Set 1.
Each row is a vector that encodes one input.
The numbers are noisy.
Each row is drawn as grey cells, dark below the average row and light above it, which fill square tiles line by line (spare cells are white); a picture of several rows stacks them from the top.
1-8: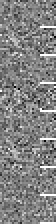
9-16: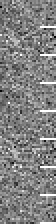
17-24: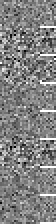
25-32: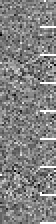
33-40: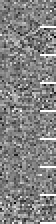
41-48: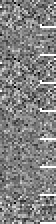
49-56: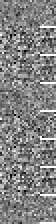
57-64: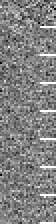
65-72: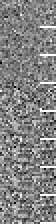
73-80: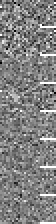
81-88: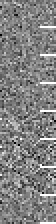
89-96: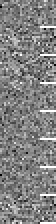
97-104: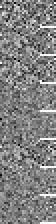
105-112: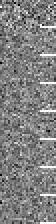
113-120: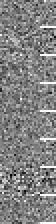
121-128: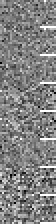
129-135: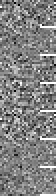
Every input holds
either a point on each of two 11-point circles, or a point on an 8-point line.
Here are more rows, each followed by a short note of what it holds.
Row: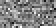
a point on an 8-point line
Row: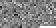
a point on each of two 11-point circles
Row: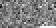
a point on each of two 11-point circles
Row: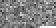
a point on each of two 11-point circles
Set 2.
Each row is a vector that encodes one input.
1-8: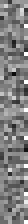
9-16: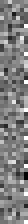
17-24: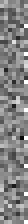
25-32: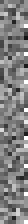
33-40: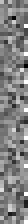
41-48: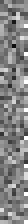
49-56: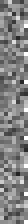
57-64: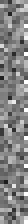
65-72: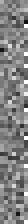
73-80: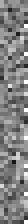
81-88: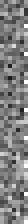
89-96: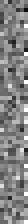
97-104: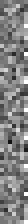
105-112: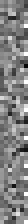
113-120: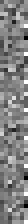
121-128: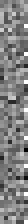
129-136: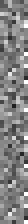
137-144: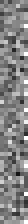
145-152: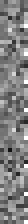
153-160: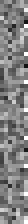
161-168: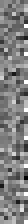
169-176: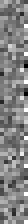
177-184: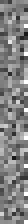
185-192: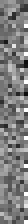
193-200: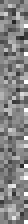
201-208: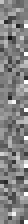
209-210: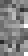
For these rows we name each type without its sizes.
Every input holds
three true/false values, together with a list of points on a line.
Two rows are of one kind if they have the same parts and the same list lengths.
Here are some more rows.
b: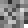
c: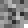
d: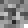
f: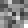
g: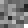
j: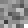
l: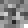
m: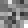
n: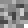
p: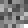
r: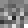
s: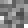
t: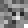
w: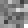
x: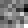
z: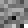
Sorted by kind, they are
b, j, n, r, s, w, z
c, d, f, l, m, t
g, p, x

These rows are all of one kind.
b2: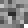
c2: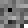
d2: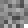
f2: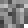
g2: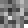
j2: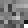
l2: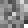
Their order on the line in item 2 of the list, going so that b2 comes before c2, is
g2, b2, j2, d2, f2, l2, c2.
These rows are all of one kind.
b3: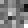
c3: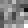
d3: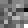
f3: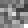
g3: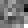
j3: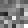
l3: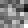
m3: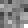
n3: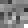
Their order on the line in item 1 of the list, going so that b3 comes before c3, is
b3, l3, f3, j3, n3, m3, c3, d3, g3.
